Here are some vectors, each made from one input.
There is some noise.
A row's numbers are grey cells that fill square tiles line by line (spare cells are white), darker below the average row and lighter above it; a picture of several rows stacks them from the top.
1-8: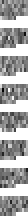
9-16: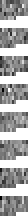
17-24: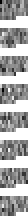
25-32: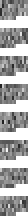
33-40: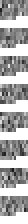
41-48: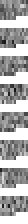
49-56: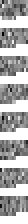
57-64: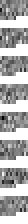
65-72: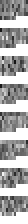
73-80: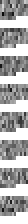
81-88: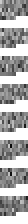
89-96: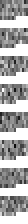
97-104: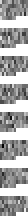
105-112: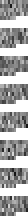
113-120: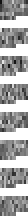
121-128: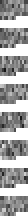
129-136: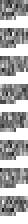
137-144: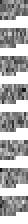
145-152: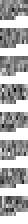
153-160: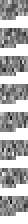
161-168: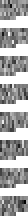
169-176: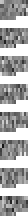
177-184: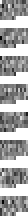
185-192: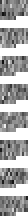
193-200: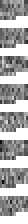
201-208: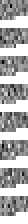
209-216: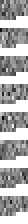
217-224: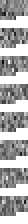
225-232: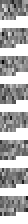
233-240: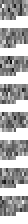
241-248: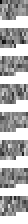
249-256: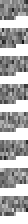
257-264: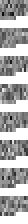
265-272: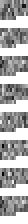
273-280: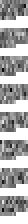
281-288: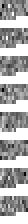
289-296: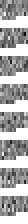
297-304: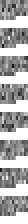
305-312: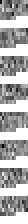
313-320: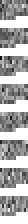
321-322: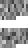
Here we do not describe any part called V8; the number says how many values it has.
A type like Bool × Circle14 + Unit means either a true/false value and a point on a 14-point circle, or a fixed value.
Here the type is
(Bool × Circle6 + Label7) × V8.
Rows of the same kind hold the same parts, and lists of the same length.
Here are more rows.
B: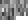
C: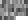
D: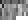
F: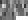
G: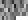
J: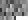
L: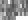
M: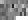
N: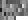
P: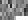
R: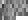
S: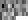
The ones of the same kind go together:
B, D, F, G, J, N
C, L, M, P, R, S

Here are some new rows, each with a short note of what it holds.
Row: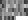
one of 7 labels and a value of V8
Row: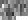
a point on a 6-point circle, a true/false value and a value of V8
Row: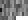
a point on a 6-point circle, a true/false value and a value of V8
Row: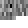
one of 7 labels and a value of V8
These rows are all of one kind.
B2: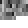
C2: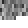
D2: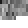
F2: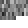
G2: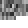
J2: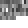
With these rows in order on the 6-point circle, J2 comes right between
B2 and G2.
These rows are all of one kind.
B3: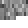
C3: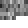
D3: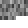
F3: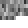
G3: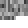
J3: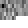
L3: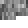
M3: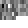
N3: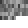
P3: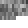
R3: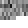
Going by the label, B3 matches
C3, G3, J3 and R3.
